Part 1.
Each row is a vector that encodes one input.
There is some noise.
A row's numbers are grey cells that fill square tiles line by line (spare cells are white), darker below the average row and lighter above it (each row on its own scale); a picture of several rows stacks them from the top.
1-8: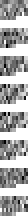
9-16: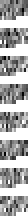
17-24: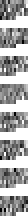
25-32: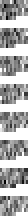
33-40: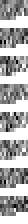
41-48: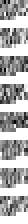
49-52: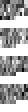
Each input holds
either a node of a 7-node tree, or three true/false values.
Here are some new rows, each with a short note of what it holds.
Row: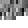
a node of a 7-node tree
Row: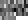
a node of a 7-node tree
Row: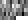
a node of a 7-node tree
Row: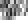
three true/false values
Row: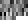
a node of a 7-node tree
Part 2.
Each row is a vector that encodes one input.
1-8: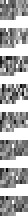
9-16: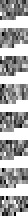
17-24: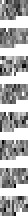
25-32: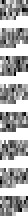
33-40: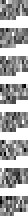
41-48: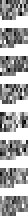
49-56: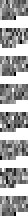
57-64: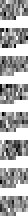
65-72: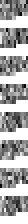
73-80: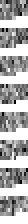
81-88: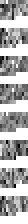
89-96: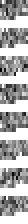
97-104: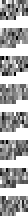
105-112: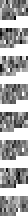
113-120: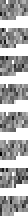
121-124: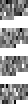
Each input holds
four true/false values, together with either a fixed value, or a node of a 12-node tree.
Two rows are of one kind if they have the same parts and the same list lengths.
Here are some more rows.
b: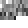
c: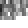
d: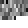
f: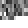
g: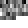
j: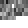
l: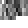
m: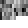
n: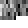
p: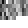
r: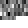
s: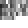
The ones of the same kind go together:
b, c, m, p, s
d, f, g, j, l, n, r

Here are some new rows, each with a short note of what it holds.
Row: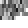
a node of a 12-node tree and four true/false values
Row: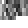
four true/false values
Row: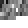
four true/false values
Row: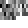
a node of a 12-node tree and four true/false values
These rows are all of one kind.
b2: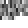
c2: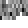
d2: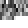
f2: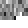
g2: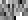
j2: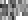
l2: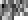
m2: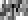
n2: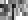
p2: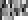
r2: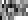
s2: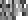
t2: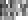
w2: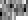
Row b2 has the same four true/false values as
d2, l2 and r2.
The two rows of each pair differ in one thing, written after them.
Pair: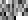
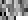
one of the four true/false values
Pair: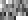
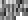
the node of the tree
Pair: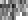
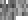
the node of the tree
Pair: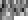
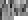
the node of the tree
